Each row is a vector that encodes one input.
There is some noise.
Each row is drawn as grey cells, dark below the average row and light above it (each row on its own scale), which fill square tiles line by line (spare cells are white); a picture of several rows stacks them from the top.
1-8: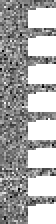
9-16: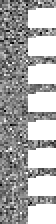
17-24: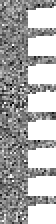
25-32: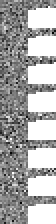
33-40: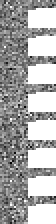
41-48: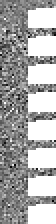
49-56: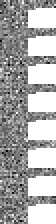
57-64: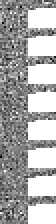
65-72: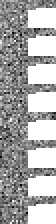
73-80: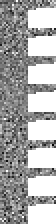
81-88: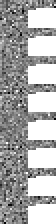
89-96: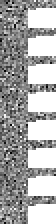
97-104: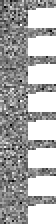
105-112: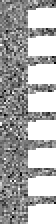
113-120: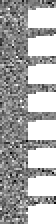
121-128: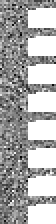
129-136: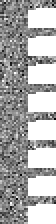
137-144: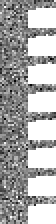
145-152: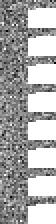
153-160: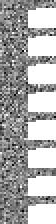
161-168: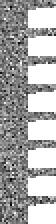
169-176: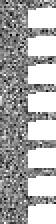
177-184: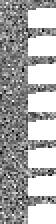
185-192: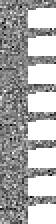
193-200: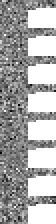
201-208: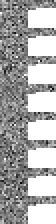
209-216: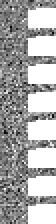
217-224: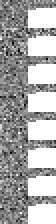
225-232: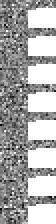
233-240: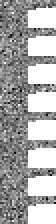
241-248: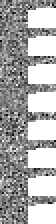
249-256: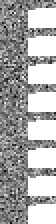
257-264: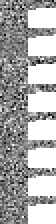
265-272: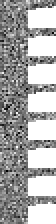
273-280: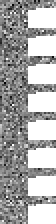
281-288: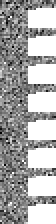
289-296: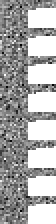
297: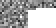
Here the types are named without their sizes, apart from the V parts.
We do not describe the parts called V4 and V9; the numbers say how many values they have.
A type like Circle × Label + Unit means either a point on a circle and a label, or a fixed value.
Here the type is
((Bool × Bool × Bool × Bool + Line) × V9 + V4) × Line.
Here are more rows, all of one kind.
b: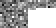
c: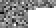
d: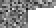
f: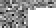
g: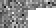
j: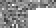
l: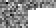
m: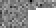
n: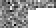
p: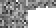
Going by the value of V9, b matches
c and d.
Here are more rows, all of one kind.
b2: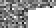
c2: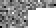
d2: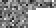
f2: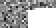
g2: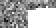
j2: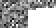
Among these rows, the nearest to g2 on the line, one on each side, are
c2 and j2.
